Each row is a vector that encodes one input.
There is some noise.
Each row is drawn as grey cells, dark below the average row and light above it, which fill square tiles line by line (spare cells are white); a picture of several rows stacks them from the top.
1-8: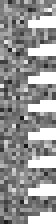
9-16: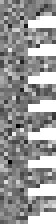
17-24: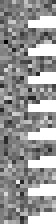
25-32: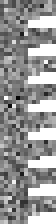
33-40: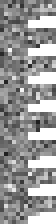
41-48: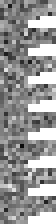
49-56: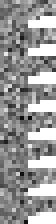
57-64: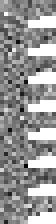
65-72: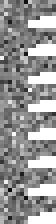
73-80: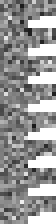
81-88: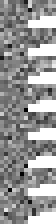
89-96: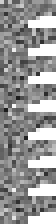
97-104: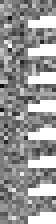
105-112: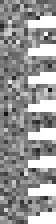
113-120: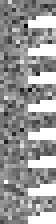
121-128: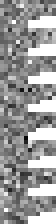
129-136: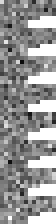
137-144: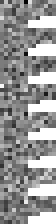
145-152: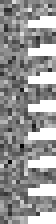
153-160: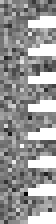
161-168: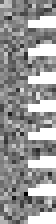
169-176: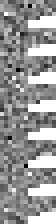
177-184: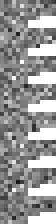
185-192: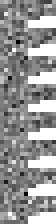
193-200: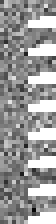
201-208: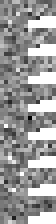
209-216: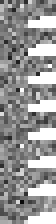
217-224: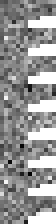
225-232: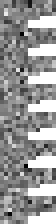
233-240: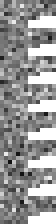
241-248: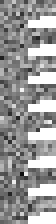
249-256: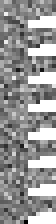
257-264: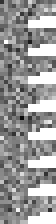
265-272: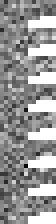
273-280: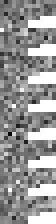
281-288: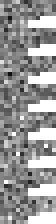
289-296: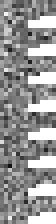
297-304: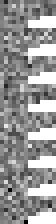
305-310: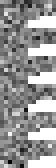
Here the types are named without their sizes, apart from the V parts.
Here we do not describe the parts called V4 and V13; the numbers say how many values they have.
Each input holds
either a point on a circle and a value of V13, or a point on a line and a value of V4.
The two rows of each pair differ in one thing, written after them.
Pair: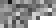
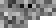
the place on the circle
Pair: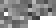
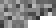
the place on the circle
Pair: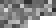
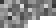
the value of V13
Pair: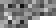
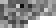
the value of V13
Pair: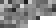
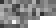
the value of V13
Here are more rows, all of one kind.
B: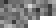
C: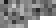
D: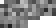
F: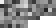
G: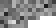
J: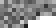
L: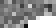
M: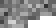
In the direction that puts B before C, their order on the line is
B, L, M, G, C, J, D, F.
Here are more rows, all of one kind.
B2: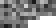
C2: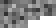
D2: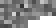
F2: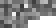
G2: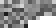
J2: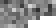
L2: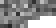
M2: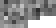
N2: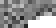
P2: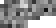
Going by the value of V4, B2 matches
D2, F2, L2 and P2.
